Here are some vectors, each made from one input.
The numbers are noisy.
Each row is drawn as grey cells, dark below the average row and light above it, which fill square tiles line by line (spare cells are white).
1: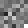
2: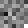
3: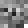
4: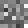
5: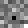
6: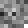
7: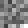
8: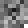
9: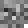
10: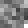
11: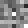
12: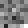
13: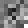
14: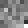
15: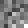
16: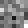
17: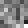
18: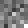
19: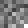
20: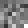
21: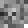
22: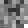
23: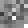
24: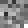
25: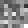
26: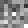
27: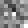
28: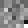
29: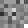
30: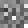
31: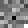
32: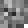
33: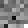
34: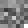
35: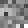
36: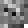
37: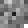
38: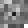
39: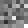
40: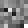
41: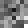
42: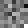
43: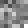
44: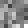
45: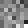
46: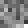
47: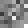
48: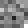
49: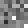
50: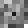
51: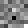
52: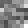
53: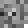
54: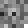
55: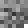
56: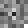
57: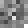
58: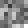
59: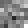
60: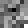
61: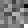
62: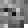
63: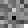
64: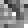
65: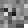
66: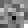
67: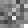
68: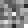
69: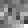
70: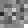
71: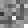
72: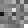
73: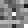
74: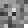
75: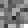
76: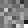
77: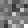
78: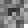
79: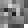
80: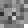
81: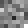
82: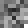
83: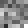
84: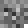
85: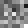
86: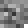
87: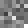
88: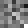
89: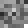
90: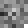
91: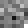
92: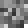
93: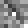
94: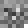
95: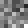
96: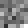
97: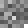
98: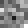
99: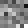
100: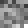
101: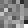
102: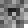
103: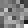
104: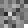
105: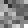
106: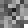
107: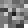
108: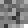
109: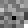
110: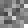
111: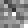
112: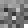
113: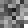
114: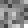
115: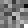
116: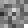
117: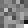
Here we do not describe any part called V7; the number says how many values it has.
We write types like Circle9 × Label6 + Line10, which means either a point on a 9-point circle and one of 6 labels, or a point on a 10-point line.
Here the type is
Line5 × (Line5 + V7).
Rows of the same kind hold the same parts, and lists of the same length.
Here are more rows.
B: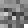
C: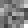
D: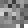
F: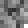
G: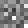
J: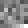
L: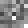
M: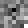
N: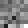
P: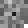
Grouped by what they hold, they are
B, G, L, P
C, D, F, J, M, N

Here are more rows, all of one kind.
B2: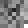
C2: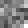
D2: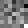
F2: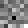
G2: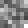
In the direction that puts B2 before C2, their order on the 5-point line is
D2, F2, B2, C2, G2.
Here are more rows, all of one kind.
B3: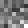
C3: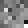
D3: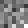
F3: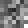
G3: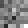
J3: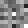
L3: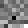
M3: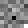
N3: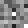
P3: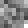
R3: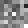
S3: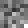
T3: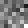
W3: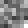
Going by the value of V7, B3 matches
D3, S3 and T3.
